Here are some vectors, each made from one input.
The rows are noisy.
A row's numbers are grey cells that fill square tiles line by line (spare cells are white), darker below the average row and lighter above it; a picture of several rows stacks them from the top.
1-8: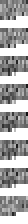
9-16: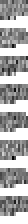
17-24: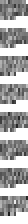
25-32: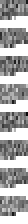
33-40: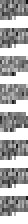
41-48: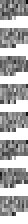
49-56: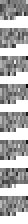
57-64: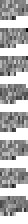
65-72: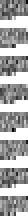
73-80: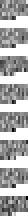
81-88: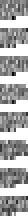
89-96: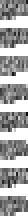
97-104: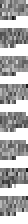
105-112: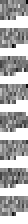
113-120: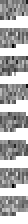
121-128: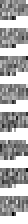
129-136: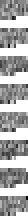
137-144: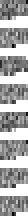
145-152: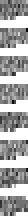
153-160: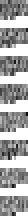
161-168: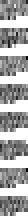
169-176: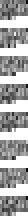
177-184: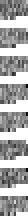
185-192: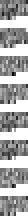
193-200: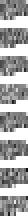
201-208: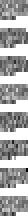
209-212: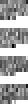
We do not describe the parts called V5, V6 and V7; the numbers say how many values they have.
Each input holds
a true/false value, together with either a point on a 4-point line and a value of V6, or a node of an 8-node tree, a value of V5 and a value of V7.
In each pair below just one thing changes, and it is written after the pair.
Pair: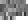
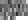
the value of V7
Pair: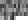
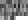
the value of V5
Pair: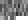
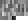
the true/false value
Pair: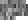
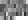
the value of V7
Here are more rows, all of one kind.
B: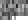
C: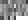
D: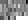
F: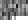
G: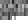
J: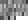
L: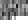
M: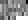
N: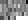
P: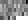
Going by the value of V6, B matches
C, F and L.
